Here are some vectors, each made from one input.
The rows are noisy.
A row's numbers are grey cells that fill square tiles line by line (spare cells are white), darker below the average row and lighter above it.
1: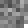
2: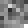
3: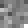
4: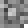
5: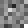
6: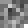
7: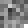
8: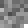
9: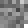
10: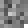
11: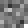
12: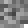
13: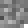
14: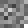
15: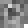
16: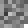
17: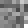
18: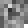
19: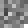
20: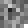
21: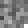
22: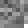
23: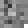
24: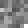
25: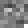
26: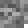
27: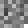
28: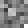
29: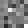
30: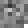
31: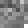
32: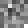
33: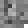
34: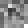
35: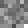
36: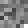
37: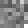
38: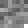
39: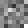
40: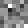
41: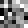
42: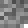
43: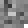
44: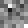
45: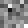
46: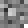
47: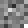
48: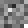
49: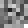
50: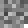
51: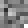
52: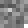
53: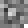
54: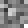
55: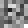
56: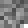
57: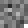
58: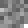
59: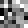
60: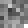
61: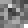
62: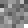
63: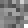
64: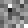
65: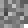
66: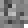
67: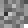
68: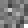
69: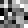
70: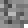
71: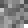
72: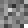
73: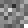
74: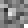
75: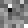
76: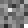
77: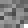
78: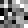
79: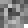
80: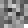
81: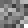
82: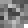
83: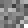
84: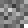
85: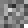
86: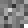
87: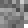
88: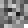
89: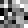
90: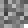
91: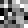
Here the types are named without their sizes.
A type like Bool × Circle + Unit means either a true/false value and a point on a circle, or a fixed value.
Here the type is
List(Line).
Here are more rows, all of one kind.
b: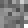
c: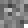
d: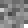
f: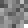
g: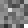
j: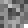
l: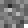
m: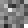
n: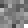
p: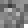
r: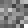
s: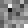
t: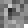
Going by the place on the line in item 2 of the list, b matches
f, n, r and s.
